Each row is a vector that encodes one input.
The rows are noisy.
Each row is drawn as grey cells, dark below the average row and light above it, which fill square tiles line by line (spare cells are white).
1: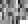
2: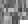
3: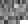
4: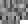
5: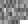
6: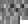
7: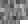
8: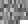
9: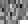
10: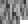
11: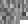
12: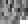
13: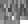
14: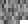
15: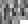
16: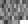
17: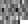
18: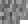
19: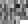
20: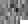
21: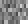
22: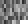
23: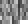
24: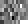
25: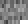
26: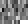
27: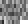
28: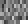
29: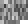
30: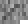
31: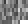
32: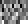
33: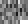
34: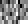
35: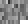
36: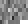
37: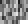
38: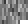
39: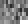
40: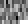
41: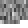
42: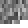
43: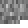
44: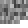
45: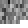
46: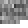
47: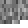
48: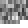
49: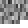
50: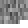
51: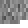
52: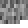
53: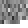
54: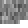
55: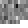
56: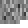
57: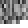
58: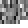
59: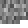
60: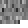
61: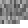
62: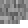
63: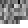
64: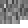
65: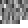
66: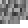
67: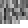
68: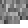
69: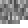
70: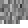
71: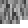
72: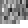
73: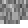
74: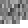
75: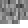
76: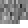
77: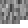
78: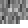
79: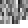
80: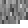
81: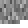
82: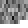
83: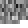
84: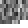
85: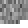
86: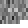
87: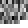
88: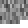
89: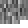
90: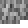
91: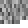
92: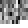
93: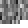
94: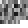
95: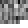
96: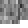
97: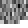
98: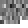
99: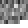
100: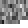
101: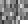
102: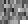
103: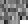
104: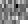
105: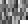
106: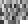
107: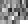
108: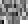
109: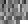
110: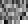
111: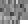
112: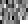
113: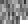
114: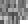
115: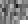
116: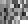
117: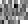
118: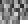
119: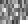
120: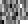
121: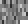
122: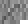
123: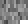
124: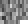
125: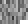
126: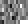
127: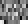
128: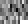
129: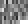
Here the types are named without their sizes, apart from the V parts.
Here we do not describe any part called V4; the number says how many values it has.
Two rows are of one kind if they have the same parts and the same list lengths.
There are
3 kinds of row.
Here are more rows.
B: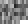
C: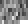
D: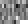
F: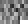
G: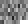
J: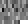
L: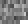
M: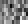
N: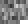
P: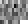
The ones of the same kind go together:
B, D, G, P
C, F, J, M
L, N

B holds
a point on a circle and a true/false value.
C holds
a point on a line.
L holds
two values of V4.
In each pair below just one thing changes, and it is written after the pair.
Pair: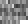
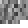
the true/false value
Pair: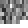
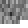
the true/false value
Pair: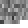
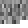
the place on the circle
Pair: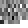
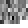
the place on the circle
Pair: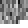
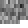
the place on the circle
